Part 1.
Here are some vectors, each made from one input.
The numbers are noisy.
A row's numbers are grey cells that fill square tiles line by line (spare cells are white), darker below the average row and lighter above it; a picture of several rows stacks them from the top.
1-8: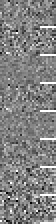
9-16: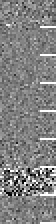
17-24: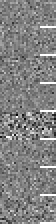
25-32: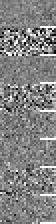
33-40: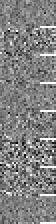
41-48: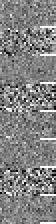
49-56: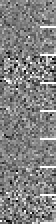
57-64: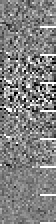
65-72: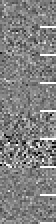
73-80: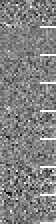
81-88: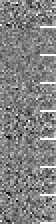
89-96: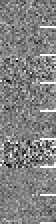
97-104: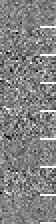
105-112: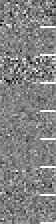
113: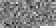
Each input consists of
one of 8 labels, together with either a point on a 5-point line, or a point on a 7-point line.
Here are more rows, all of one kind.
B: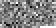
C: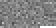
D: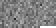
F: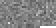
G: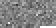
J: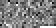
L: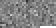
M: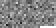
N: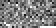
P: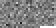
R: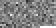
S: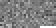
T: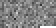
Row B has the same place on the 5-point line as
G and L.
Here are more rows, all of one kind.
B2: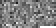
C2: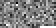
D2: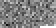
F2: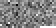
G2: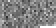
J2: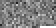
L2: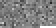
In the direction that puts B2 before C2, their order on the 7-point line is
B2, F2, J2, C2, L2, G2, D2.
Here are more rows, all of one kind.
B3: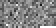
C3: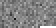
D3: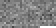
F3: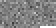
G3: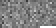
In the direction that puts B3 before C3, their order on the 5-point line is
B3, F3, C3, D3, G3.
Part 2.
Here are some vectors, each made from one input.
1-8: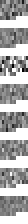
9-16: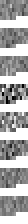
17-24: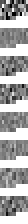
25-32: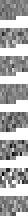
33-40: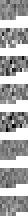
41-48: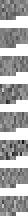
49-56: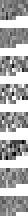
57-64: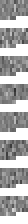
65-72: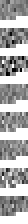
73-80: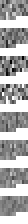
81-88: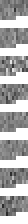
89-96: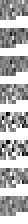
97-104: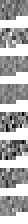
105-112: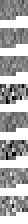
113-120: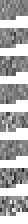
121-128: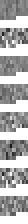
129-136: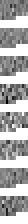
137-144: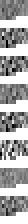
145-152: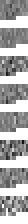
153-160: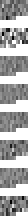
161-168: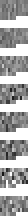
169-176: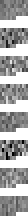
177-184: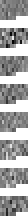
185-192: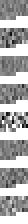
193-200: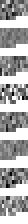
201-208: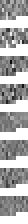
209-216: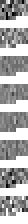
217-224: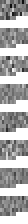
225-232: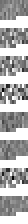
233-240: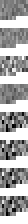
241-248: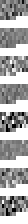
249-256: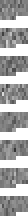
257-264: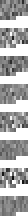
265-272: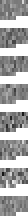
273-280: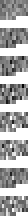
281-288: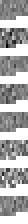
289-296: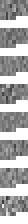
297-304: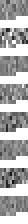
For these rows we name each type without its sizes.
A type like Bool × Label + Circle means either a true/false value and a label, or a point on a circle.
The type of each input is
(Bool × Bool × Bool + Tree) × Label + Unit.
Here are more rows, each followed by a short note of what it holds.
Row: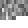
a label and three true/false values
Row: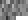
a label and a node of a tree
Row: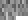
a label and three true/false values
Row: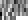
a fixed value
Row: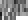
a fixed value
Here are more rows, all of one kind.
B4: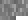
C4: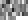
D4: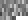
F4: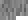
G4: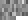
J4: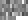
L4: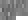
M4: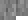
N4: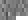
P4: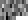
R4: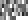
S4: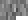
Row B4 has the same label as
D4, R4 and S4.
